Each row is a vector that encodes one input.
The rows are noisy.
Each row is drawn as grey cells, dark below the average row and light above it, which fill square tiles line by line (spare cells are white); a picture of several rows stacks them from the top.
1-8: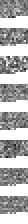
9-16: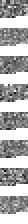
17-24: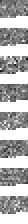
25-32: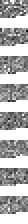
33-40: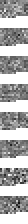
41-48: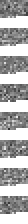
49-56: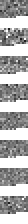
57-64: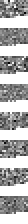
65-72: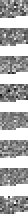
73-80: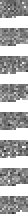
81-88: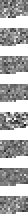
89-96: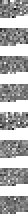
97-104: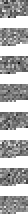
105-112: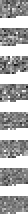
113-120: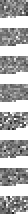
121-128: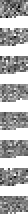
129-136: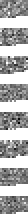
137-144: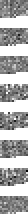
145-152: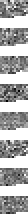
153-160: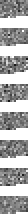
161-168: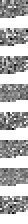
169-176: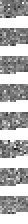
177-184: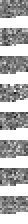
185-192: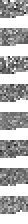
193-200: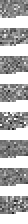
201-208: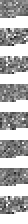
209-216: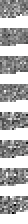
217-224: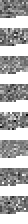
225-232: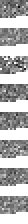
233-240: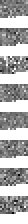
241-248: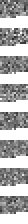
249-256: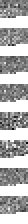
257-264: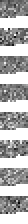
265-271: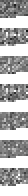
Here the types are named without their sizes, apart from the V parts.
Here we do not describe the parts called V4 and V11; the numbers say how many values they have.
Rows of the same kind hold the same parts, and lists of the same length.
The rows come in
3 kinds.
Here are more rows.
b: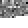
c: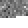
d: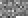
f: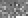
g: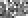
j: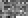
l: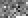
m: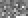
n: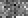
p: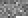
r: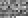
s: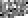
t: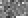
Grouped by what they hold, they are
b, g, s
c, d, f, l, m, n, p
j, r, t

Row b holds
a value of V11.
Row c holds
a point on a circle, a point on a line and a true/false value.
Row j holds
a point on a circle, a true/false value and a value of V4.
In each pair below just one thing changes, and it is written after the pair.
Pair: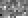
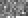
the place on the circle
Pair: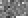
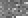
the place on the circle
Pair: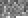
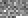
the true/false value
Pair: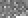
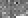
the value of V4
